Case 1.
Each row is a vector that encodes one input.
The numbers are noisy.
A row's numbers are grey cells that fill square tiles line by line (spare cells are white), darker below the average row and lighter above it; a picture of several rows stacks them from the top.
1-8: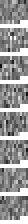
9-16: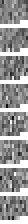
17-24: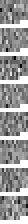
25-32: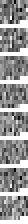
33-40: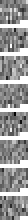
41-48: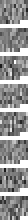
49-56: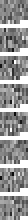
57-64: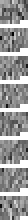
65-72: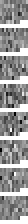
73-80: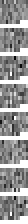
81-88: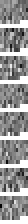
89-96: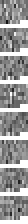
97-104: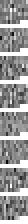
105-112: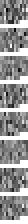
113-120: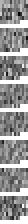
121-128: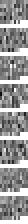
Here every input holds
either a point on a 10-point line, or a point on an 11-point line.
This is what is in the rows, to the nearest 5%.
About 45% of them hold a point on a 10-point line. The rest hold a point on an 11-point line.
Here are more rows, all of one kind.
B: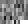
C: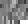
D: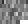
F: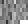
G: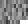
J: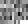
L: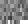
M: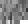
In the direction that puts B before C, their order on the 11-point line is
B, J, L, M, C, D, F, G.
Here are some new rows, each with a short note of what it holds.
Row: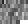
a point on an 11-point line
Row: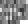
a point on a 10-point line
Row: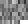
a point on an 11-point line
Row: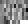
a point on an 11-point line
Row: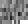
a point on an 11-point line
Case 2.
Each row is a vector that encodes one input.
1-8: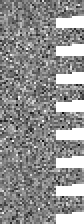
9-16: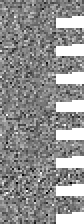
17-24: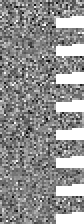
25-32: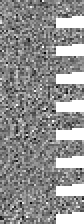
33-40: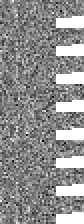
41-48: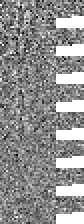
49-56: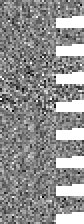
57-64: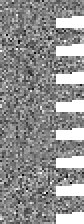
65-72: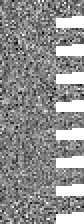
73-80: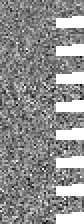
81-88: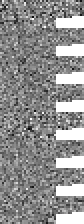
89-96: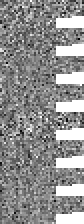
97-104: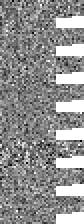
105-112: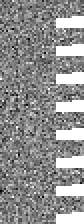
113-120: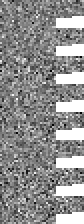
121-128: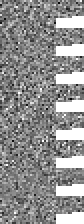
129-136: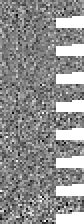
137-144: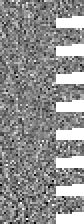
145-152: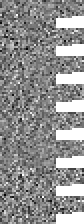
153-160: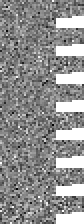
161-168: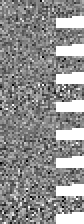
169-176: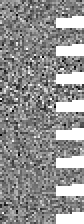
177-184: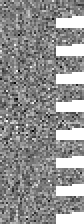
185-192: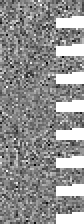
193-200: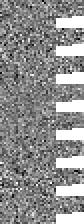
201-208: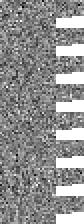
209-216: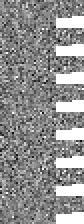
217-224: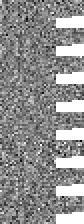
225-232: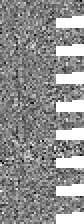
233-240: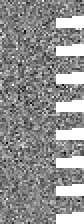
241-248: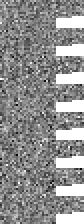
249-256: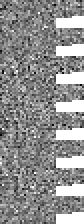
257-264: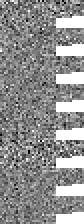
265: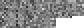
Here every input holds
a true/false value, together with either a point on a 16-point circle, or a fixed value.
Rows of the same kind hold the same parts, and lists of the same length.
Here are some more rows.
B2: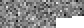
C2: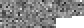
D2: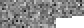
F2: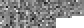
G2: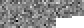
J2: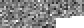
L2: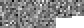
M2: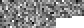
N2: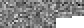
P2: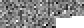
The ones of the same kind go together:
B2, C2, D2, F2, G2, M2, N2
J2, L2, P2

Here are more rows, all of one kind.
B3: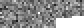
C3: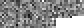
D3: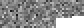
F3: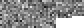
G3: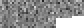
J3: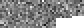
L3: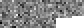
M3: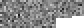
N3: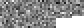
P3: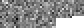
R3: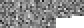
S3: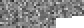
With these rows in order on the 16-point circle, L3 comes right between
B3 and M3.
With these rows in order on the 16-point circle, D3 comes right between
F3 and N3.
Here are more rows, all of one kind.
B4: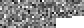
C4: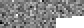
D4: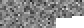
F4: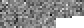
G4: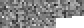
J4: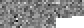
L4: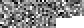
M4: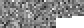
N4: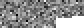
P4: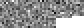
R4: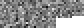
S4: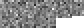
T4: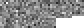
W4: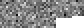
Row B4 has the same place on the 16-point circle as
M4, R4 and S4.
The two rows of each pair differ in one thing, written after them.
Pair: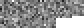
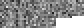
the true/false value
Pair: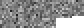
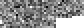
the place on the 16-point circle
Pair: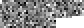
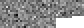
the true/false value
